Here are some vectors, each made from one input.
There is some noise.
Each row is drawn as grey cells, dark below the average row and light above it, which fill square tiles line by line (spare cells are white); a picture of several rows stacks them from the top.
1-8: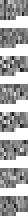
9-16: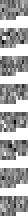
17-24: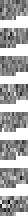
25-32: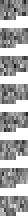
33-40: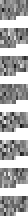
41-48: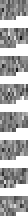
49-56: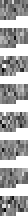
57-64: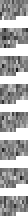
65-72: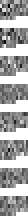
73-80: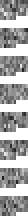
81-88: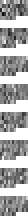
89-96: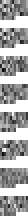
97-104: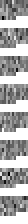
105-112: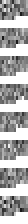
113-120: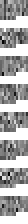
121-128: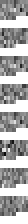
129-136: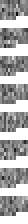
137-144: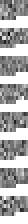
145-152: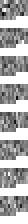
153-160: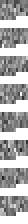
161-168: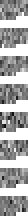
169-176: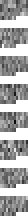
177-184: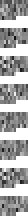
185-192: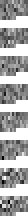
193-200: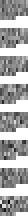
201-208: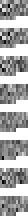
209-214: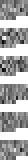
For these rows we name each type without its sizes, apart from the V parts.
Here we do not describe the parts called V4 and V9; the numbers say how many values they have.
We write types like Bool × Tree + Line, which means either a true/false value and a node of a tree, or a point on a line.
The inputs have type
Label + (Line + V4) × V9.
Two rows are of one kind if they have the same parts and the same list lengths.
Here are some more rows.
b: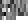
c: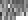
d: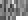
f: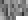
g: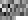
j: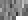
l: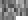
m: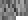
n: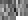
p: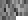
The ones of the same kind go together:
b, g
c
d, f, j, l, m, n, p

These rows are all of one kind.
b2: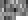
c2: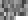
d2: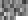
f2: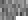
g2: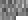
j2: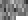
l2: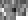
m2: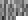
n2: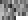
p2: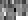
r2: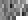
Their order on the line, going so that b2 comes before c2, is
n2, l2, p2, b2, j2, d2, c2, f2, g2, r2, m2.
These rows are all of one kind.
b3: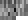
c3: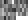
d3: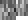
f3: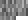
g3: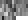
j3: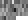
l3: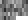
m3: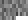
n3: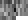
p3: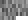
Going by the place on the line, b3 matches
j3 and n3.
